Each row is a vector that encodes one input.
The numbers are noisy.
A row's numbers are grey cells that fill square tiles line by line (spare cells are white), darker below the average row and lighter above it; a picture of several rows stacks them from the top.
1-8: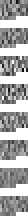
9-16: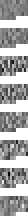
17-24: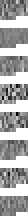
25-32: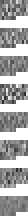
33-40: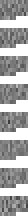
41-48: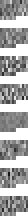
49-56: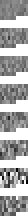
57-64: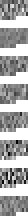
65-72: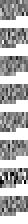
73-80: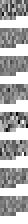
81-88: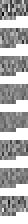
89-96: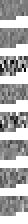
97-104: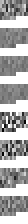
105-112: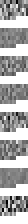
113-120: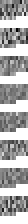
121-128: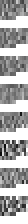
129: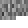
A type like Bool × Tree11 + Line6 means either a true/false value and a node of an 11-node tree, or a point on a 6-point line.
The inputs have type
Line5 × Line5 + Line9 × Line9 + Unit.
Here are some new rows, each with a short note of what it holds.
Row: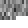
a fixed value
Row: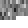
a fixed value
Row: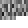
a point on each of two 9-point lines
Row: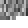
a fixed value
